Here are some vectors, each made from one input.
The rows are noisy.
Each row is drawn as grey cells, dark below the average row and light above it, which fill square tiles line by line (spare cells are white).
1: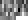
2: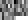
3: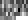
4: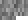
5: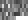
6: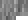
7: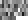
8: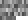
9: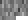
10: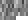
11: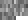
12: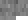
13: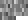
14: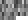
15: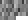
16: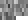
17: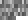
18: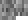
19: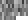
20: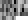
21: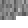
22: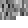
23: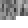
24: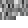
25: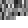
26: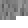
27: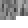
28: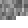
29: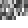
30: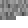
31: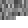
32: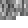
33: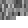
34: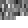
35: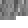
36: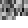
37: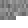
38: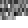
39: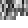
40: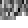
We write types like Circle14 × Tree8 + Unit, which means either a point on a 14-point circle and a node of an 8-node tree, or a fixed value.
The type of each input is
(Circle5 + Unit) × Line4.
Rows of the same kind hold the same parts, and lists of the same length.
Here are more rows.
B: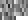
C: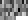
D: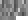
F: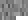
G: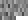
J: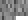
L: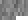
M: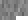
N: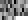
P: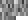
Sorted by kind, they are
B, C, D, F, G, L, M
J, N, P

